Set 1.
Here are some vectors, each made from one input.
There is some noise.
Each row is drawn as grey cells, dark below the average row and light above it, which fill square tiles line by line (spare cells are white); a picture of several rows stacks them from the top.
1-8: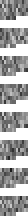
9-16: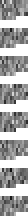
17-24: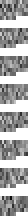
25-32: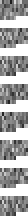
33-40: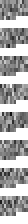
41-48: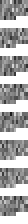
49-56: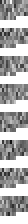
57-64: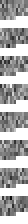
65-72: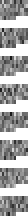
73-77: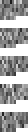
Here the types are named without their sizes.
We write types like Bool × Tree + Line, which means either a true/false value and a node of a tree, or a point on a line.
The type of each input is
Bool × Bool × Bool × Bool.
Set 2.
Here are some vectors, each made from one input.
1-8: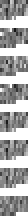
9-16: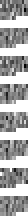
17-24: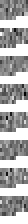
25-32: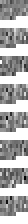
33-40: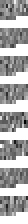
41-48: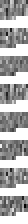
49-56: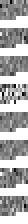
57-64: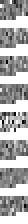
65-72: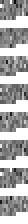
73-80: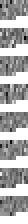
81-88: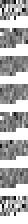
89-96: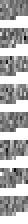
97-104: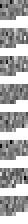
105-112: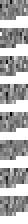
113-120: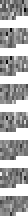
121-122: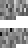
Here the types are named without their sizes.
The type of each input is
Tree + Unit.
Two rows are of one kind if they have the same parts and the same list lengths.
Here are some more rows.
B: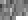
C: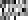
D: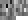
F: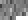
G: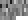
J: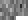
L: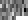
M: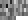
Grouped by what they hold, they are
B, D, F, G, J, L, M
C

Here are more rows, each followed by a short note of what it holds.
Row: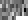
a node of a tree
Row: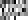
a fixed value
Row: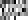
a fixed value
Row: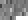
a node of a tree
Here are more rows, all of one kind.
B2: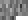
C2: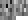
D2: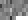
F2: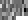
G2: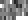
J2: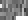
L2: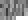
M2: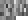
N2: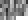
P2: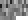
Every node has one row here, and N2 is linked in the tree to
L2.
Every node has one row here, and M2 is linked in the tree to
C2.
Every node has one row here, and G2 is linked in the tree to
J2.
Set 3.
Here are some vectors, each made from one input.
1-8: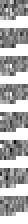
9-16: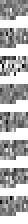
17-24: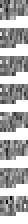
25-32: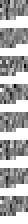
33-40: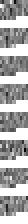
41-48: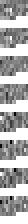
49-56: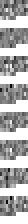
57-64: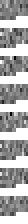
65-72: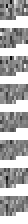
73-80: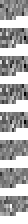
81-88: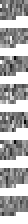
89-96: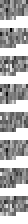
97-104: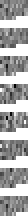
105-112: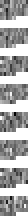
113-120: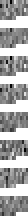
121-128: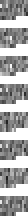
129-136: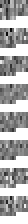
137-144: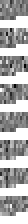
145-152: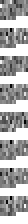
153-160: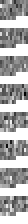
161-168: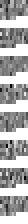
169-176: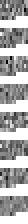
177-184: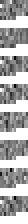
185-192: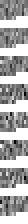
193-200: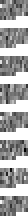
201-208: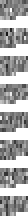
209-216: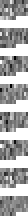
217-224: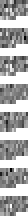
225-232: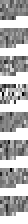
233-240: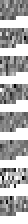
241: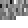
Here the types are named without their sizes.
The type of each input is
Tree + Unit.
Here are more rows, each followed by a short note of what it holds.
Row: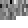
a node of a tree
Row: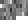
a node of a tree
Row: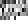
a fixed value
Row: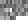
a node of a tree
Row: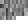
a node of a tree
